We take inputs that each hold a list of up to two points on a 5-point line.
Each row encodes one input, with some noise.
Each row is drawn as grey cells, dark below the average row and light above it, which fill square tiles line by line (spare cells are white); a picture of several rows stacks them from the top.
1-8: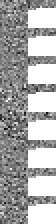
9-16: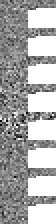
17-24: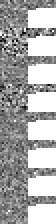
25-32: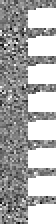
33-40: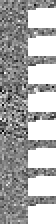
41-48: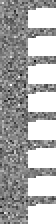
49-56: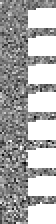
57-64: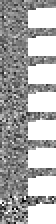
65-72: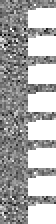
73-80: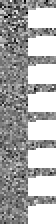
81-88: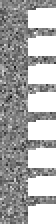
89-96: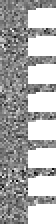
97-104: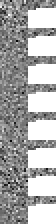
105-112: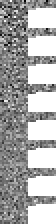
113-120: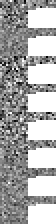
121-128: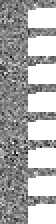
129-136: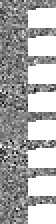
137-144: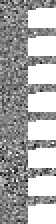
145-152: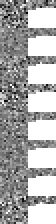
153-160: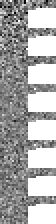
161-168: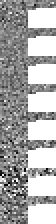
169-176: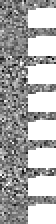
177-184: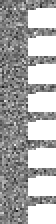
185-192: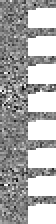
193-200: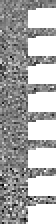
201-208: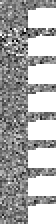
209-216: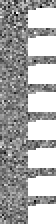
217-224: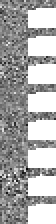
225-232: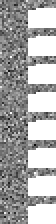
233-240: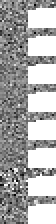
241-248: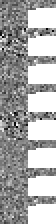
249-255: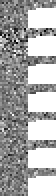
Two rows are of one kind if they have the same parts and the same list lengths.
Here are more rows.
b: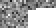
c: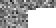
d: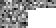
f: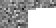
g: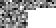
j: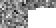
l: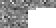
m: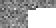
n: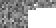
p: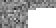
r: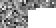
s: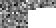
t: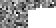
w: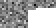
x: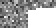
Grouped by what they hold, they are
b, c, j, m, r, s, w
d, g
f, l, n, p, t, x

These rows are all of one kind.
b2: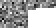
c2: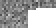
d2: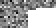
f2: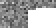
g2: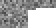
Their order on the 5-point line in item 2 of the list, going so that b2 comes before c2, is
f2, b2, g2, d2, c2.
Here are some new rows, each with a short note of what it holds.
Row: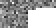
a list of two items
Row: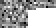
the empty list
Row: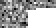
the empty list
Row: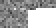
a list of two items
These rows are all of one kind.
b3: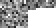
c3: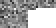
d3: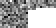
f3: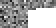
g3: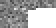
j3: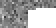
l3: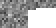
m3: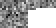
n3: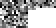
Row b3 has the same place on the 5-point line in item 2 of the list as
g3, j3 and n3.
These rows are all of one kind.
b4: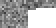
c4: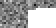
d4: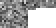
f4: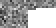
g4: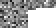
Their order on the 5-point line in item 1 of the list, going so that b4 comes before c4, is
g4, f4, b4, d4, c4.
